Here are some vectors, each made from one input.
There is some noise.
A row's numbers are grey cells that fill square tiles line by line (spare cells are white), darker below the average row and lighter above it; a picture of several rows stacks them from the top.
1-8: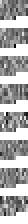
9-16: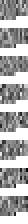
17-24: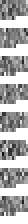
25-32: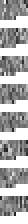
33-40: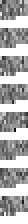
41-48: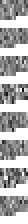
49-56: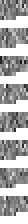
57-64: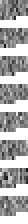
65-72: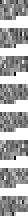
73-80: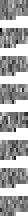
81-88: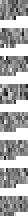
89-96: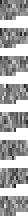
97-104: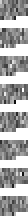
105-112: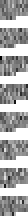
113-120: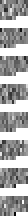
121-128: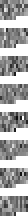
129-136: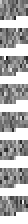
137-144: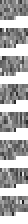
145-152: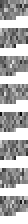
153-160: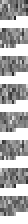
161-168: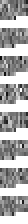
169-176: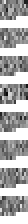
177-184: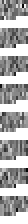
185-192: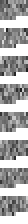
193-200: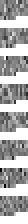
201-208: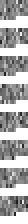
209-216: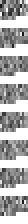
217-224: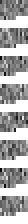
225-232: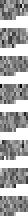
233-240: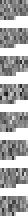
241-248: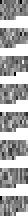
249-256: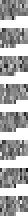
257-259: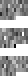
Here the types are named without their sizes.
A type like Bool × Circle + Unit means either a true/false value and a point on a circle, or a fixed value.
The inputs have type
(Circle + Unit) × Label.
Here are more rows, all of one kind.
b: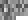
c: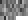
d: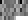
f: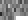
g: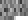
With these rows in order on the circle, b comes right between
c and f.
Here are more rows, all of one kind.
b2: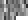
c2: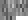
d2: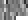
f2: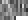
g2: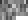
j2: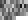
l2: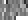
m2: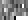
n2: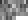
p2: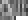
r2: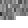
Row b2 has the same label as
d2 and l2.
